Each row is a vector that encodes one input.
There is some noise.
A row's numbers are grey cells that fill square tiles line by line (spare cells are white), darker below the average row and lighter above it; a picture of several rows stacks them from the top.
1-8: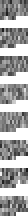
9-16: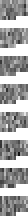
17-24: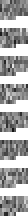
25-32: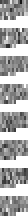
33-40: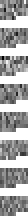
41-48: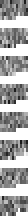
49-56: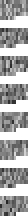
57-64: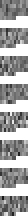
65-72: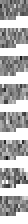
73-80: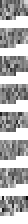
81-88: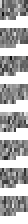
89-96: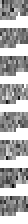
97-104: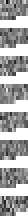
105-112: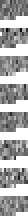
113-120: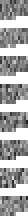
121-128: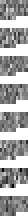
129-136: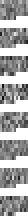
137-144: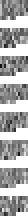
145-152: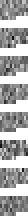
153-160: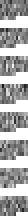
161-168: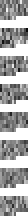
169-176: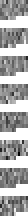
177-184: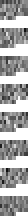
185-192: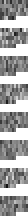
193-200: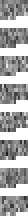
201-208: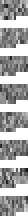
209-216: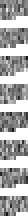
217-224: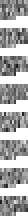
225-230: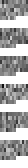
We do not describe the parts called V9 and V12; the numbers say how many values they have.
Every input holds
a point on a 6-point circle, a value of V9 and a value of V12, together with either a point on a 6-point circle, or a fixed value.
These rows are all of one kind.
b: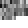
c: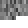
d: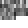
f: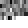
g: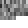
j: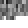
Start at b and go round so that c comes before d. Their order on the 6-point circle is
b, j, f, c, g, d.
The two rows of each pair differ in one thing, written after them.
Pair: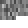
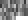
the place on the 6-point circle
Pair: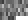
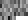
the value of V9
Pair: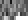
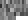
the value of V9
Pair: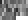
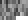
the place on the 6-point circle
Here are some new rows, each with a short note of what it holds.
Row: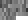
a point on a 6-point circle, a value of V9 and a value of V12
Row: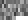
a point on a 6-point circle, a value of V9 and a value of V12
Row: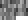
a point on a 6-point circle, a value of V9 and a value of V12
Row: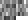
a point on each of two 6-point circles, a value of V9 and a value of V12
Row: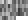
a point on each of two 6-point circles, a value of V9 and a value of V12
